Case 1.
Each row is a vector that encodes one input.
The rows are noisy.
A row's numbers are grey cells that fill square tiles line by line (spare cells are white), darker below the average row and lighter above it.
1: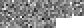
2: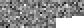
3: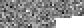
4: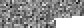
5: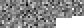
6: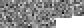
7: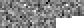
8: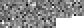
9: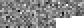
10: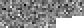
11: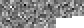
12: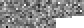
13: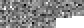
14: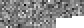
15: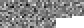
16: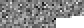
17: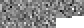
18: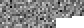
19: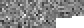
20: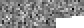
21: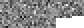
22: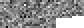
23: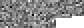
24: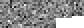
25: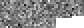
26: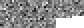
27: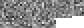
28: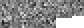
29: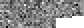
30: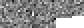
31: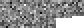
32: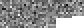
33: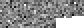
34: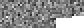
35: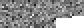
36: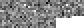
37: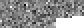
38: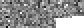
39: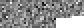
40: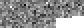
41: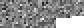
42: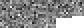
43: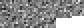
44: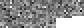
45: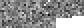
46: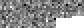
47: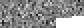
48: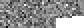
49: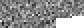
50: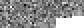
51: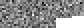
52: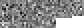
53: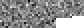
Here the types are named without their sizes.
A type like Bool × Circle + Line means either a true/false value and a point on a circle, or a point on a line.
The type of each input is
Bool × Bool × Bool × Bool × Line.
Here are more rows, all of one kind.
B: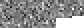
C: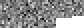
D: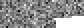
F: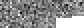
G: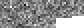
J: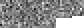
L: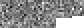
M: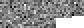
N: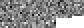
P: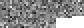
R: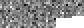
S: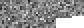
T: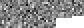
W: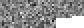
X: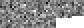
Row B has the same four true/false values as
C, J, L and T.
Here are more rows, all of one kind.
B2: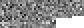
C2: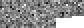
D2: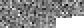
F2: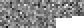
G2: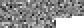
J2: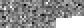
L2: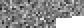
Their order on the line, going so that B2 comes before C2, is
J2, D2, B2, L2, F2, C2, G2.
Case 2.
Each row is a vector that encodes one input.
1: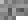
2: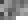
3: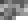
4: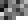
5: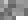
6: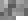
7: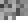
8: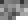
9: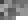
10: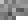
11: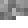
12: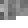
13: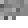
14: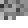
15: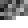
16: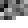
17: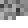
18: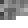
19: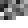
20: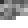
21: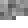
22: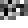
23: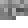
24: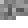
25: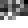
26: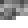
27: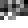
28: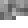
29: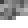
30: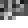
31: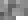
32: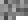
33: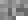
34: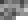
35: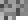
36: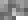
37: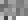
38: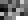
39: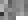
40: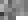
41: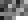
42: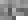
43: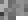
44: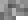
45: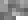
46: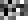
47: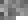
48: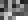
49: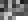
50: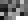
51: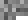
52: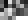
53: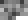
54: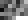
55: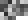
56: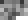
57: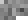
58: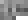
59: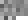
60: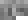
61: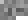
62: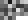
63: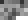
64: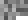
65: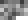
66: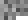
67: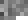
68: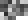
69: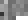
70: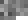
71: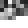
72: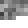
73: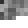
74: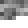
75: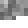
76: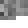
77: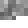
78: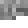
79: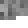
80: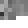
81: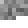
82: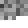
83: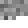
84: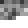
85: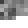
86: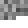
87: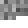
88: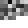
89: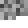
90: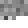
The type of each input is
Line3 × Line3 + Line12.
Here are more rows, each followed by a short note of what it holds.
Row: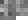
a point on a 12-point line
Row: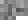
a point on a 12-point line
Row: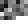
a point on each of two 3-point lines
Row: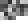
a point on each of two 3-point lines
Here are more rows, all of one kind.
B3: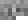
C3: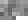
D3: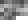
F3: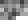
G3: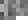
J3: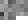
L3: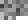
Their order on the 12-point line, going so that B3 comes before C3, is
L3, B3, C3, J3, G3, D3, F3.
